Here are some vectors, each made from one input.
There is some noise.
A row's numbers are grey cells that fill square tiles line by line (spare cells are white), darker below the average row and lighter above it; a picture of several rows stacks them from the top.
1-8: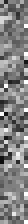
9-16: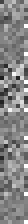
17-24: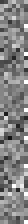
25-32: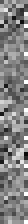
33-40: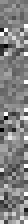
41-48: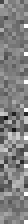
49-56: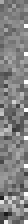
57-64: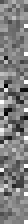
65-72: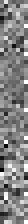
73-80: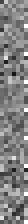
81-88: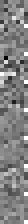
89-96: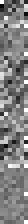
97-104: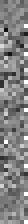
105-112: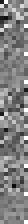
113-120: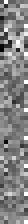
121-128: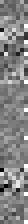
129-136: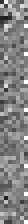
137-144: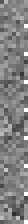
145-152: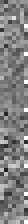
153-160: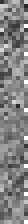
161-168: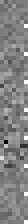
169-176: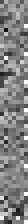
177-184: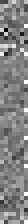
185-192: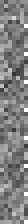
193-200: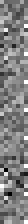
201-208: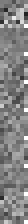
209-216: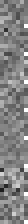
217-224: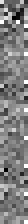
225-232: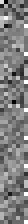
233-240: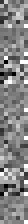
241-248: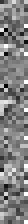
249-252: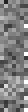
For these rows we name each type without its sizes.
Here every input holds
a point on a line and a true/false value.
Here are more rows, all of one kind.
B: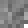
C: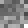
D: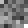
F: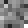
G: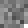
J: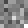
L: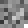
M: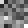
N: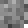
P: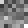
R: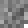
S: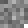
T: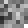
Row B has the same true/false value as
C, G and R.
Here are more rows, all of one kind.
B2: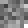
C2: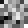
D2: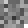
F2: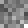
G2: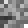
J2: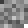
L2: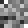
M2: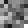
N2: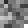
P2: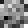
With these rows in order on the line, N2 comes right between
L2 and M2.
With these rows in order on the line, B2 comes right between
D2 and J2.
